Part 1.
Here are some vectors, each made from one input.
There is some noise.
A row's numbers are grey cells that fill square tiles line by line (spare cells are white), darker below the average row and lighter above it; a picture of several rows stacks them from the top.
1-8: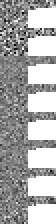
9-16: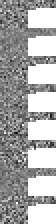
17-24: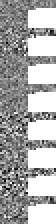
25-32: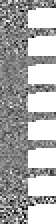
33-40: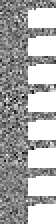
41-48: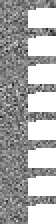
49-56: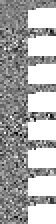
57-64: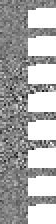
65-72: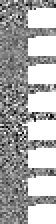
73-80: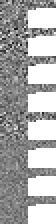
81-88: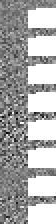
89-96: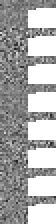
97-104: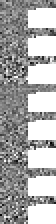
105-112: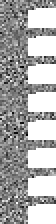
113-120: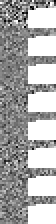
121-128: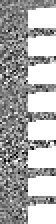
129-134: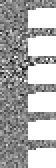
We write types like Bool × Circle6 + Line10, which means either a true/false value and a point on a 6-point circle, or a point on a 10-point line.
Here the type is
List2(Line10).
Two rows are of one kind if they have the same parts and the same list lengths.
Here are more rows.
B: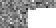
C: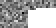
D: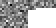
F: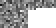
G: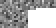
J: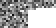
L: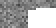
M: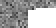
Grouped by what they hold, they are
B
C, F, L
D, G, J, M

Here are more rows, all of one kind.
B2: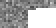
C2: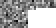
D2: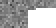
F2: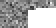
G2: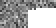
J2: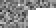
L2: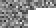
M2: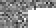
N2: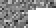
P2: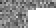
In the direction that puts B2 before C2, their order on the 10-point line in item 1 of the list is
J2, P2, D2, N2, F2, B2, G2, L2, C2, M2.
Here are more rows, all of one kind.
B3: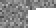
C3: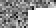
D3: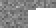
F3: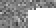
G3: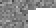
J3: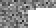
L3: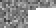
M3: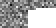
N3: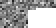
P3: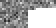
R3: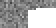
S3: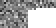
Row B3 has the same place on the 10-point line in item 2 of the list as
C3, N3, R3 and S3.
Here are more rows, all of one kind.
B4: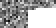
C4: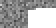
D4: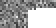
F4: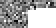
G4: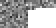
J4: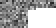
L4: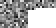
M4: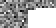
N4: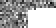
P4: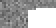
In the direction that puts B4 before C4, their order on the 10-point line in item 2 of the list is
J4, M4, F4, D4, G4, B4, P4, N4, L4, C4.
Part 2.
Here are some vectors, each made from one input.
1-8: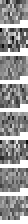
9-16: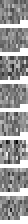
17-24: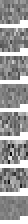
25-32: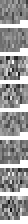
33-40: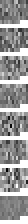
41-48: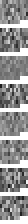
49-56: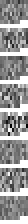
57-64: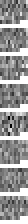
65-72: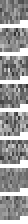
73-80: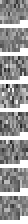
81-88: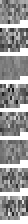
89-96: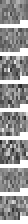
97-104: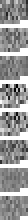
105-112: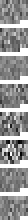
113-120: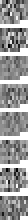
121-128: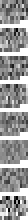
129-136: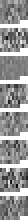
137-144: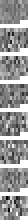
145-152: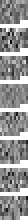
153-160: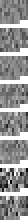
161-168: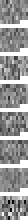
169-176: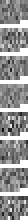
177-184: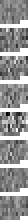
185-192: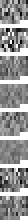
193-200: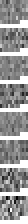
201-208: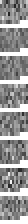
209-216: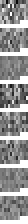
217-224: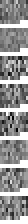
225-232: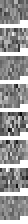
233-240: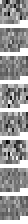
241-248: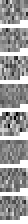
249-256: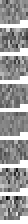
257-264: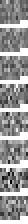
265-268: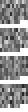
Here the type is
Line13 + Line15.
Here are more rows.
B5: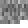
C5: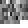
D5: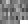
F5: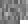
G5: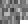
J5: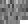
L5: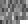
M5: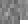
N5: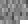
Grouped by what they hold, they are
B5, C5, F5
D5, G5, J5, L5, M5, N5

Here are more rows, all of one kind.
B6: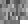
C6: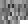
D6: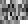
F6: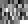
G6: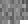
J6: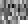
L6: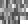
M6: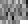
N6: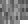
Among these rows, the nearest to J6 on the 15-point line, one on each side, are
G6 and M6.
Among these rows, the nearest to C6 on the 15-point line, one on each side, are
F6 and N6.
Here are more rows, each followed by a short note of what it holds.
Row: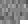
a point on a 15-point line
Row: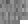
a point on a 13-point line
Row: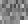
a point on a 13-point line
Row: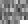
a point on a 15-point line
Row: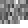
a point on a 13-point line
